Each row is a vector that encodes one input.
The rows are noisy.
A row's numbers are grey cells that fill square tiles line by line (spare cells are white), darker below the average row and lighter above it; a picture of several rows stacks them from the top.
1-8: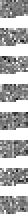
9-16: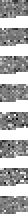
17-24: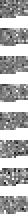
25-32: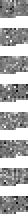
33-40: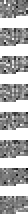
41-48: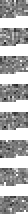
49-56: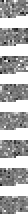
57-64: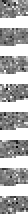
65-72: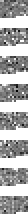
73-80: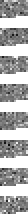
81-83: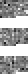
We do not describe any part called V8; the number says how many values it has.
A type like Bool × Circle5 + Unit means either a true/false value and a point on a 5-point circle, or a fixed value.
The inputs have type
Bool × (Line6 + V8).
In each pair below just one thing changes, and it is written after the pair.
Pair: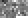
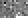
the true/false value
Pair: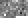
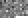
the true/false value
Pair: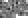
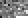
the value of V8
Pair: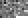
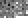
the value of V8
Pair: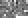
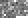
the true/false value
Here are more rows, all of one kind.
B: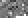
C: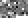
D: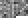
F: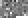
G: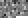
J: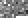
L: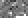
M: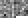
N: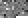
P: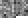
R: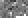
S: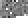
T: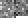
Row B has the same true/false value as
C, G, L and R.
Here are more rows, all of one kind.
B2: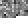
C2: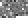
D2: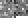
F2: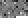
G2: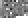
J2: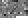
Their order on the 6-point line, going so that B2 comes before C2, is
F2, J2, B2, D2, C2, G2.
